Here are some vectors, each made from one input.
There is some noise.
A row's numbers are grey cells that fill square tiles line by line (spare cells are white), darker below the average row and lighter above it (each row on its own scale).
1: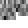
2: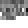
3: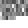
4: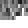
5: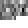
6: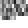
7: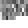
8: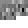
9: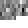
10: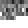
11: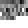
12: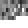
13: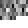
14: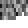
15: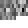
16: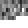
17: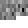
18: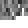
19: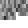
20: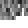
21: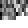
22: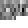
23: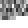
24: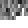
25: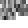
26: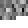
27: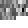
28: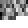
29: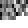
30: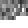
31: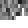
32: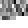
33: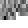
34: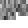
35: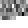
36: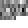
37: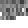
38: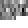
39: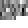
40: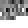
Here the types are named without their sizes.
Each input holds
a point on a line and a true/false value.
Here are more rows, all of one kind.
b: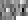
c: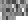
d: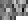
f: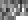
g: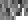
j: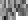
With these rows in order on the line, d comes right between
c and f.
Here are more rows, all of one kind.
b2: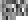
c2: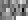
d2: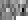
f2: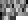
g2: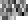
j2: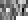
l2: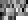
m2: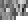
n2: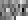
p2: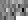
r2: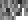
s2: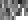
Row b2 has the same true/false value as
g2, r2 and s2.
